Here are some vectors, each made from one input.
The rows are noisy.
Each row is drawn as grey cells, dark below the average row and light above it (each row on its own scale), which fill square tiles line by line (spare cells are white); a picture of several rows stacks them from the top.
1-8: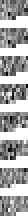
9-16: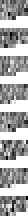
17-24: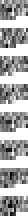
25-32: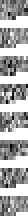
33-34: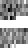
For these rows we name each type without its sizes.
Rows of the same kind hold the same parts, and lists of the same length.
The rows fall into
2 kinds.
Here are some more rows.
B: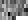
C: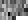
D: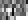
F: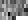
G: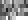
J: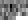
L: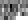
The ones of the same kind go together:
B, C, F
D, G, J, L

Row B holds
a fixed value.
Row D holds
three true/false values.
